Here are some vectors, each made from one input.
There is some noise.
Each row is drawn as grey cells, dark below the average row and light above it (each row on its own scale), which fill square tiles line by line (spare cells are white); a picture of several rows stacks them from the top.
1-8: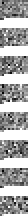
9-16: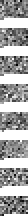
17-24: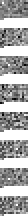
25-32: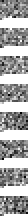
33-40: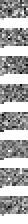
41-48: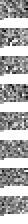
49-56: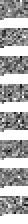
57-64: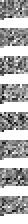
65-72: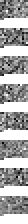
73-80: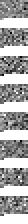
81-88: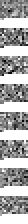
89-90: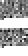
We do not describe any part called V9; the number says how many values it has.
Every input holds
a true/false value, together with either a point on a 5-point line, or a value of V9.
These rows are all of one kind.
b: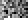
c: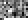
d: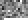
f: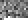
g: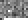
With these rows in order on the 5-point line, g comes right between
d and f.
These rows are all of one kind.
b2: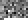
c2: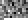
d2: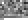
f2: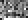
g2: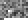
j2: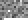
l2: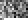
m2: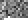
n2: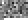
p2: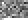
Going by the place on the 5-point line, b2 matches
f2, j2, n2 and p2.
